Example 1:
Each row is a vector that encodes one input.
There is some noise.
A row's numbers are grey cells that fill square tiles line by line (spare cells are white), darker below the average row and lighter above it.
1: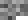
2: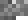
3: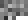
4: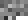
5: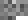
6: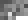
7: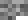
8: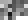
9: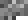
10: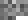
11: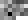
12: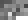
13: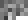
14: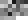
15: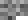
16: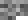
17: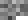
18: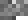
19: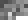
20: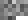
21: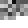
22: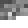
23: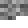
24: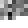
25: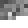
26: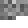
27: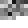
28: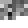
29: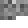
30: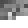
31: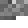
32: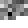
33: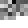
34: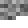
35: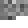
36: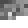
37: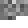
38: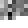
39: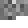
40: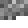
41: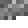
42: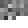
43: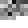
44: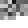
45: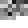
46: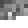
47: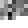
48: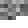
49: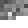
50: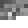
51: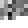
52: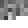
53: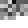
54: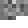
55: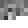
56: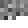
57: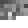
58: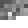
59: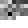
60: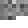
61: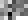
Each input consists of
a point on a 7-point line and a true/false value.
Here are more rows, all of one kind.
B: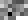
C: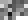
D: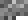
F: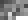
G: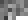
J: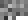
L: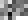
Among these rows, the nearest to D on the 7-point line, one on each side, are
B and J.
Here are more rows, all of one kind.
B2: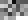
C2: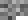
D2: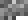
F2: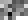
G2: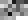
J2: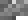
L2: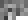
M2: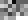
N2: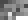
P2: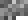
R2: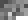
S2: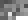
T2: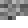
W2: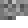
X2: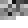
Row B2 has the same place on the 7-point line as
M2, N2, R2 and S2.
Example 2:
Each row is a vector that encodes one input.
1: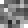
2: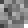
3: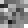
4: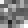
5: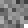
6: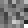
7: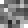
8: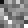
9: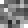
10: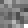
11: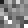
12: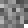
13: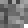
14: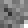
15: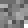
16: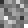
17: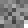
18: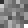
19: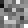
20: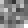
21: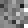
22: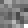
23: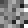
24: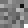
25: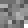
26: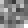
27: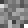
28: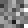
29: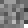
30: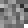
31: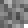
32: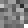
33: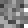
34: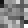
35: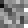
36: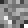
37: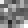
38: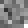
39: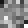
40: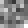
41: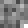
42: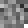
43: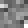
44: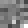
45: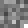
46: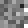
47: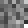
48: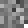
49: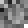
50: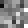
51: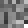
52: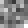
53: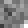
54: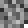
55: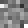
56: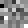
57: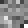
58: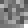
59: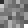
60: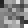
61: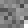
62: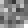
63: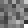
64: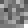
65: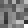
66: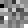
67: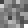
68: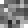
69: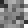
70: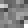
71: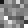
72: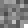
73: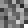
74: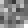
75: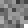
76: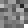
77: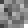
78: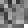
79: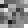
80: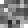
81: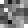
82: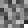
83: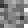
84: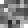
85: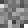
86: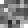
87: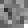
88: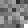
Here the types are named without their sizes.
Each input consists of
a point on a line, together with either a fixed value, or four true/false values.
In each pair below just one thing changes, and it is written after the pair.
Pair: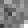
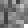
the place on the line
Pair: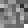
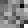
the place on the line
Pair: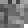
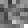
one of the four true/false values
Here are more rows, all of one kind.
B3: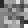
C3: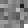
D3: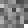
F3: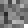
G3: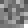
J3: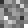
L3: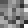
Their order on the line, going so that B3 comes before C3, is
L3, B3, J3, G3, C3, D3, F3.
